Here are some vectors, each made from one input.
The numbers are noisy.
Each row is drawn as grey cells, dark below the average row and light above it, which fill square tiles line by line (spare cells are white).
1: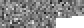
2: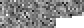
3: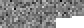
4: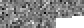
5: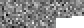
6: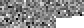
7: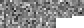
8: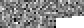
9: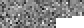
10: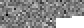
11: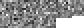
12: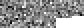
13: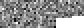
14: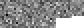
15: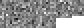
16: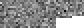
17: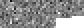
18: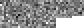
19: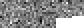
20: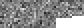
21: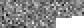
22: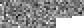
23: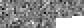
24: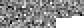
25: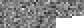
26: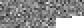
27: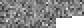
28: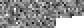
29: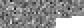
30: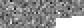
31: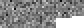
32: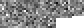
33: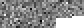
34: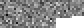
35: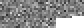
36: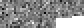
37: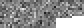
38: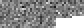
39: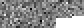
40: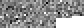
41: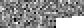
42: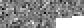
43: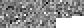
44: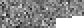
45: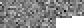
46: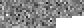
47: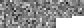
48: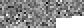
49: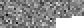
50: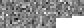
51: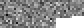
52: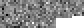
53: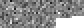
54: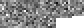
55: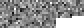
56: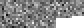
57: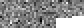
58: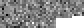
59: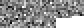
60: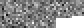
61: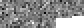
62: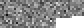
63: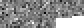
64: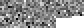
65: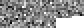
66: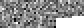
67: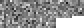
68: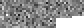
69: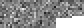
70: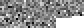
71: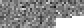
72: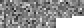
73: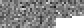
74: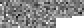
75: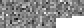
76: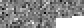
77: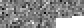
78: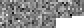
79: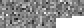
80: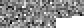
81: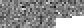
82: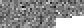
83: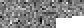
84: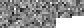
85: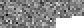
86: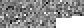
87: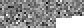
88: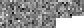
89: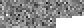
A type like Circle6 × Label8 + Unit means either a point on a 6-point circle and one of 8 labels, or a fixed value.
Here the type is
Bool × (Line9 + Tree8).
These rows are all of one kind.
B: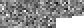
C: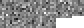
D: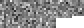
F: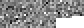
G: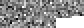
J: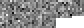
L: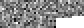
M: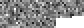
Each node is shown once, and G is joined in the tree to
F.
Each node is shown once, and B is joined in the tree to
C and L.
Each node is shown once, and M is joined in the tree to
J.
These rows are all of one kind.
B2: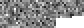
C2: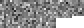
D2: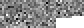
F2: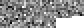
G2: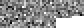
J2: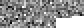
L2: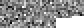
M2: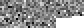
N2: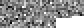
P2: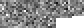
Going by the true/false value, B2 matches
D2, M2 and P2.
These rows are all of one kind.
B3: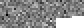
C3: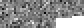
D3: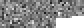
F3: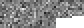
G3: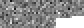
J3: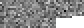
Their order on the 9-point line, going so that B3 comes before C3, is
F3, J3, B3, G3, D3, C3.
